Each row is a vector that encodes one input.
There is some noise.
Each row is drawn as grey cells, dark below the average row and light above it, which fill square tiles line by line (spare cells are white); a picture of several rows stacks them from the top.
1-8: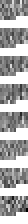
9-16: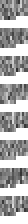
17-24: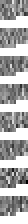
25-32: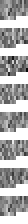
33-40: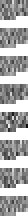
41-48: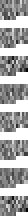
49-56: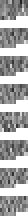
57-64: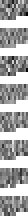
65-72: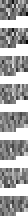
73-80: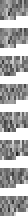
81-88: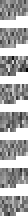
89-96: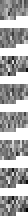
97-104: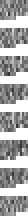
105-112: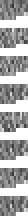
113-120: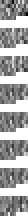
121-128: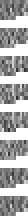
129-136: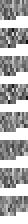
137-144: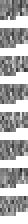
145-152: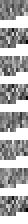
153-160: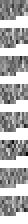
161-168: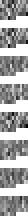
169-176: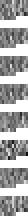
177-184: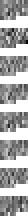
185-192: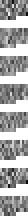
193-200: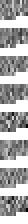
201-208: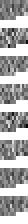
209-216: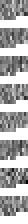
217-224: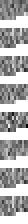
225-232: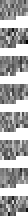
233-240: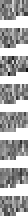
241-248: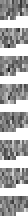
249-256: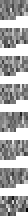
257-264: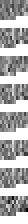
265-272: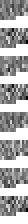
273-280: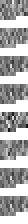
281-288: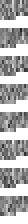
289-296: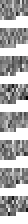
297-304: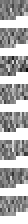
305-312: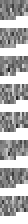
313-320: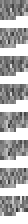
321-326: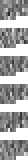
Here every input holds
either a point on a 5-point line, or a point on an 11-point line, or three true/false values.
